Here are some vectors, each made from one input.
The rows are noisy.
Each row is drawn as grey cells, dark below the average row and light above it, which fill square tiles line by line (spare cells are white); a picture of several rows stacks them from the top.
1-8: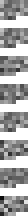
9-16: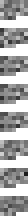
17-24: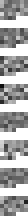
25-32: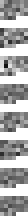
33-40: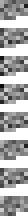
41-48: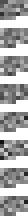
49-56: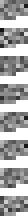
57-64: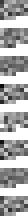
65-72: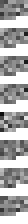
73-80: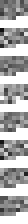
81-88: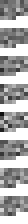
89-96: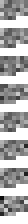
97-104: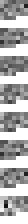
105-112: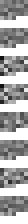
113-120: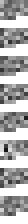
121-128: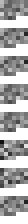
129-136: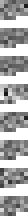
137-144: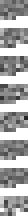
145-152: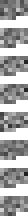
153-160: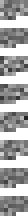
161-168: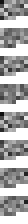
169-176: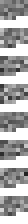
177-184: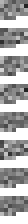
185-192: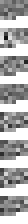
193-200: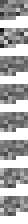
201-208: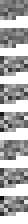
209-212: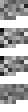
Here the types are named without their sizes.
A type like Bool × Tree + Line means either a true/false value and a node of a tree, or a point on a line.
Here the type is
Line.
